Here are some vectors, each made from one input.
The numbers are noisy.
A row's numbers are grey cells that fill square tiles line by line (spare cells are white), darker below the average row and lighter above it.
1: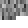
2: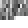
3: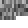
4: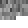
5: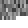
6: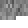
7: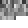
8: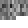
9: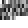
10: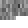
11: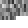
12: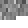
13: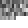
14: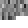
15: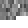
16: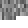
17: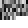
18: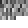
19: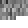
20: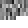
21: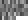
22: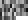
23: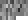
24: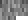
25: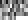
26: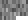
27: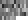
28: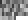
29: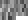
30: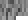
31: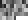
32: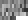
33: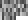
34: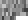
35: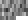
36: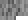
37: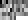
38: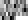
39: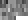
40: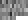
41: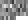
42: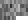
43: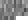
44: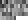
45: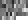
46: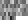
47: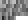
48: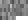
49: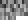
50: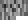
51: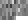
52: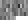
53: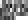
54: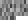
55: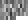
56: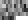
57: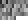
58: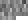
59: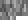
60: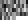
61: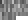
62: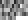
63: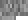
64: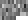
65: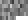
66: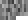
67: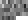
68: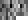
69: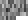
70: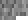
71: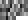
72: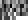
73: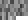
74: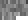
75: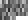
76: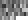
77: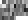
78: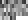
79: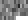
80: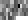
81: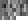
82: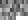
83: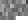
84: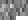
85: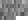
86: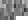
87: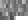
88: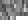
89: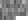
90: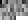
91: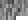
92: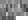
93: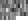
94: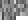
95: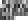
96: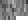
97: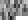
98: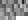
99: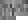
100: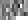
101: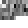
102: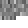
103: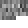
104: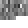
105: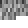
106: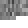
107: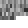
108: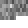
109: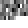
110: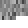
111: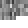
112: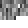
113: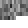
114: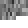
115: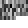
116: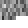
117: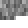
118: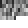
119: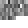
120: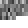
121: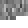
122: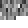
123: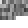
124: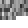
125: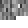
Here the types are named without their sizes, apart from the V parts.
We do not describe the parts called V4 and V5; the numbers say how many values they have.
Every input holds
a value of V4, together with either a point on each of two lines, or a true/false value and a value of V5.
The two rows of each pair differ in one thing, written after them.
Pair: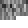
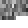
the true/false value
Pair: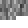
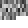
the value of V5
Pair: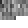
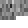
the true/false value
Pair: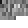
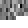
the value of V5
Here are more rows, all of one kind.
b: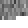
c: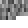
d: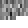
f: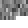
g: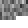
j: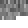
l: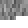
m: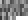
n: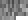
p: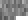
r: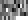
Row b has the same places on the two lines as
j, l and r.
